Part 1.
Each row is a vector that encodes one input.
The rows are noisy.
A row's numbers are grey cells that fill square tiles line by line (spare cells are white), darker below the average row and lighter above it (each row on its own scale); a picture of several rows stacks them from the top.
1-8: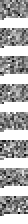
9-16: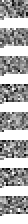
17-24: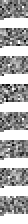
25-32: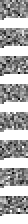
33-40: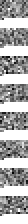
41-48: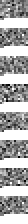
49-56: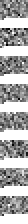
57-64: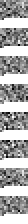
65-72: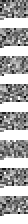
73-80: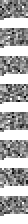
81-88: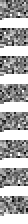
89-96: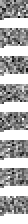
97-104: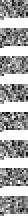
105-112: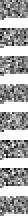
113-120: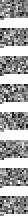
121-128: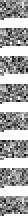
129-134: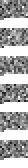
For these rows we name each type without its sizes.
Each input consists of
a point on a circle.
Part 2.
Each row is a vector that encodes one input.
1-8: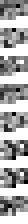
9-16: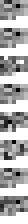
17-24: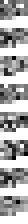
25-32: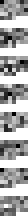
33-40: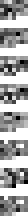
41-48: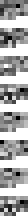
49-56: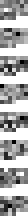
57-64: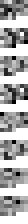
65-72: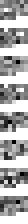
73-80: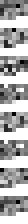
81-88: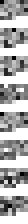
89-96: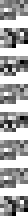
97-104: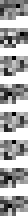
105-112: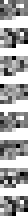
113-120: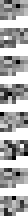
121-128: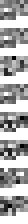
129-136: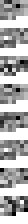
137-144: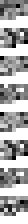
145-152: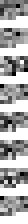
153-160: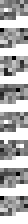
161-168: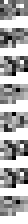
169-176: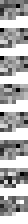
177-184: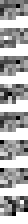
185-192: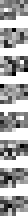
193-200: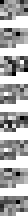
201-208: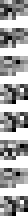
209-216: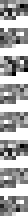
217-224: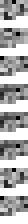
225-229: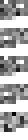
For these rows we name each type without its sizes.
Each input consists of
a label.
